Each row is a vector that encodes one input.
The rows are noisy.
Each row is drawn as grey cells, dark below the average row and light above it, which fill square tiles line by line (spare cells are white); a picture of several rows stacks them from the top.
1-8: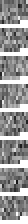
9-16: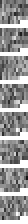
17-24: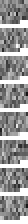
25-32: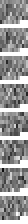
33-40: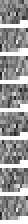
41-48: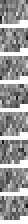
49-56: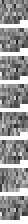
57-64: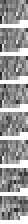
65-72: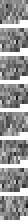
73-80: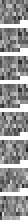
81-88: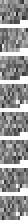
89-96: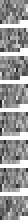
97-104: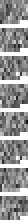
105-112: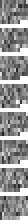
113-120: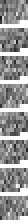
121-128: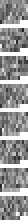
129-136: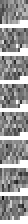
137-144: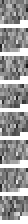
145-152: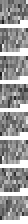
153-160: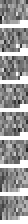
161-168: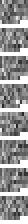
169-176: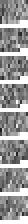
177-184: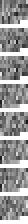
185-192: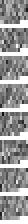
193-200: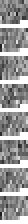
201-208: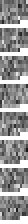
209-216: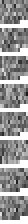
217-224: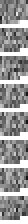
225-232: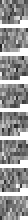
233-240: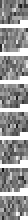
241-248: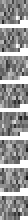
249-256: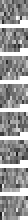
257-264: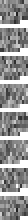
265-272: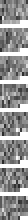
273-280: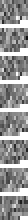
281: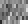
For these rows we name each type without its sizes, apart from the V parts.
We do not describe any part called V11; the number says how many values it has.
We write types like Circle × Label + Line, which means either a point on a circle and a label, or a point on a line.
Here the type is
Bool × (Tree + V11) + List(Line).
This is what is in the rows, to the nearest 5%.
About 65% of them hold a true/false value, together with either a node of a tree, or a value of V11. The rest are lists of points on a line.
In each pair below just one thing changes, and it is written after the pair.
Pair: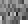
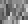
the true/false value
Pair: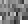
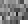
the value of V11
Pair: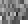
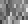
the true/false value
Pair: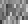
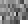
the true/false value
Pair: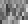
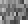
the true/false value
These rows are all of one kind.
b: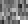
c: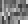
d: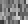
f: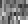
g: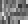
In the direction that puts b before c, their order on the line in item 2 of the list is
b, d, f, g, c.
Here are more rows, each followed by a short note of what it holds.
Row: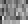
a node of a tree and a true/false value
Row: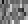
the empty list
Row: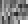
a list of two items
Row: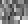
a list of one item
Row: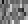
the empty list
